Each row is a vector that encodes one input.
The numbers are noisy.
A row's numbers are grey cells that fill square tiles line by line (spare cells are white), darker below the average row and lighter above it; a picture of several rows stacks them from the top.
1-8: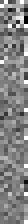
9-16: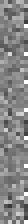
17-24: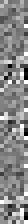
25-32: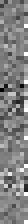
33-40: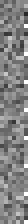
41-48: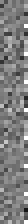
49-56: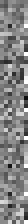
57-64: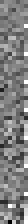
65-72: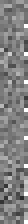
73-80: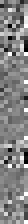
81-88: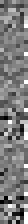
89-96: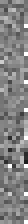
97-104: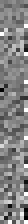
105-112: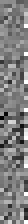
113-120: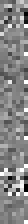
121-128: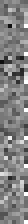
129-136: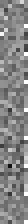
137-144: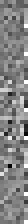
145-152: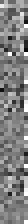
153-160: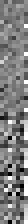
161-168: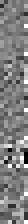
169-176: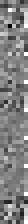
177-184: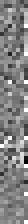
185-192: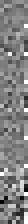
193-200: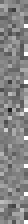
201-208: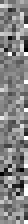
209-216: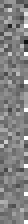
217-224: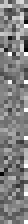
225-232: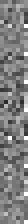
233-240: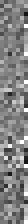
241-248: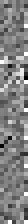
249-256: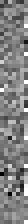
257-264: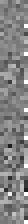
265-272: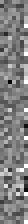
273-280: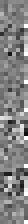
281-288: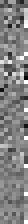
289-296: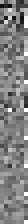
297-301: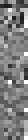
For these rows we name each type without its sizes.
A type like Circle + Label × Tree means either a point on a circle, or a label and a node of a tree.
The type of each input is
(Bool × Bool × Bool × Bool + Unit) × Line.
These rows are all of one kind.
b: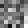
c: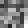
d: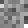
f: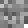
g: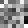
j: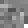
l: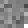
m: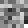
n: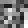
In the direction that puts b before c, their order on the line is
b, c, f, m, j, d, l, g, n.
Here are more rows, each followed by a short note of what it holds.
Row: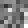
a point on a line and four true/false values
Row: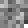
a point on a line and four true/false values
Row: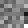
a point on a line
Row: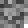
a point on a line
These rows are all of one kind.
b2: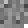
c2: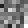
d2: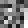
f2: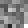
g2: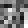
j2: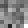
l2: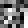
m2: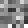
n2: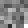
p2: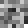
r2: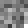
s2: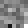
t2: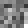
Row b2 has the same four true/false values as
g2, n2, r2 and t2.
